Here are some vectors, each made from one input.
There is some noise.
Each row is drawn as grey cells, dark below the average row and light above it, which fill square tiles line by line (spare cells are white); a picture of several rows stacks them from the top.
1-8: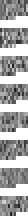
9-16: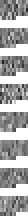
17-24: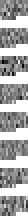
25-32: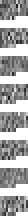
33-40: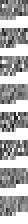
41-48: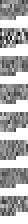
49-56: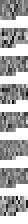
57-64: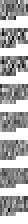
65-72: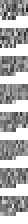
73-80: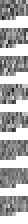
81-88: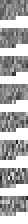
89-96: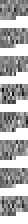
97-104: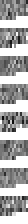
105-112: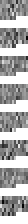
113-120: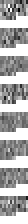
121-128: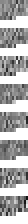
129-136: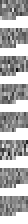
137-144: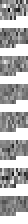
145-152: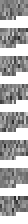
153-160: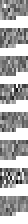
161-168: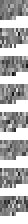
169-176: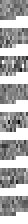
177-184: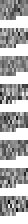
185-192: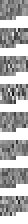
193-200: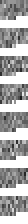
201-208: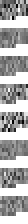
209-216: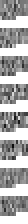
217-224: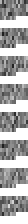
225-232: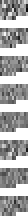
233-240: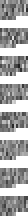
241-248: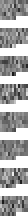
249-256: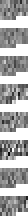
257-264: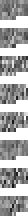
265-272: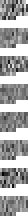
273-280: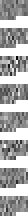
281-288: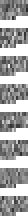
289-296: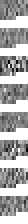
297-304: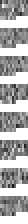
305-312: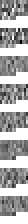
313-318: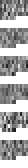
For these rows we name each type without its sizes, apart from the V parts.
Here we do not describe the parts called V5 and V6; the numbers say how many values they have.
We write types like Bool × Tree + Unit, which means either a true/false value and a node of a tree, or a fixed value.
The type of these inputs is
Label + Line + V5 × V6.
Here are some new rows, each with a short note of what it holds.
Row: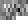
a value of V5 and a value of V6
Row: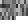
a point on a line
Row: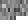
a value of V5 and a value of V6
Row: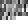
a point on a line
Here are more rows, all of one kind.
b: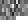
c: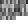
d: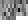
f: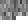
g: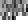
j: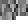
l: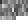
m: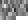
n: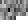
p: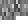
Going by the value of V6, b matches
c, d, f and m.
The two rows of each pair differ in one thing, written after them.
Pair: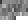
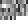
the value of V5
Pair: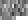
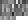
the value of V5
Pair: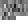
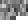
the value of V5
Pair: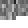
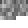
the value of V6
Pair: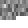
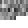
the value of V5
